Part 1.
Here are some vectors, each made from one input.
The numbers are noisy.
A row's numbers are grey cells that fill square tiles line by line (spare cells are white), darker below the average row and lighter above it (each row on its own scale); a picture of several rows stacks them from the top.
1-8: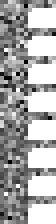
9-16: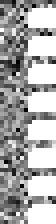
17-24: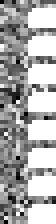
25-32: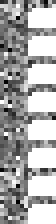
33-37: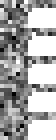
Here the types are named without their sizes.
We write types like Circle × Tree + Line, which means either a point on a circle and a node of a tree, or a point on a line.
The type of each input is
Bool × Bool × Bool.
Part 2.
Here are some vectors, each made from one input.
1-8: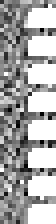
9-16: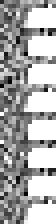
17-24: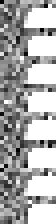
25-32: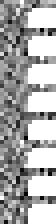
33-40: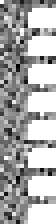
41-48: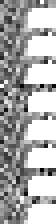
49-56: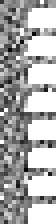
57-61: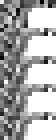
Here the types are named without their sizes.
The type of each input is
Line.
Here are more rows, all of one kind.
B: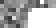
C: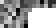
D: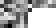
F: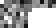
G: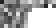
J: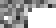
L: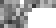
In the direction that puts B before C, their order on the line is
G, B, L, D, J, F, C.
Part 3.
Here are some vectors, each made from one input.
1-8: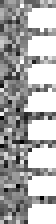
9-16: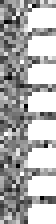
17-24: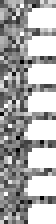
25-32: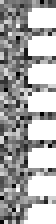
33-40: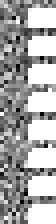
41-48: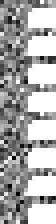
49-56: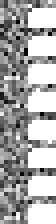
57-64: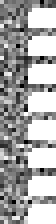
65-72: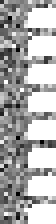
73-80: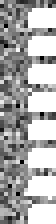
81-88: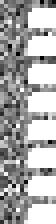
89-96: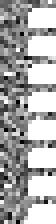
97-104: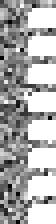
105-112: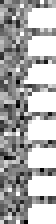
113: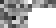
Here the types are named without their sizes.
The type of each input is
Circle.
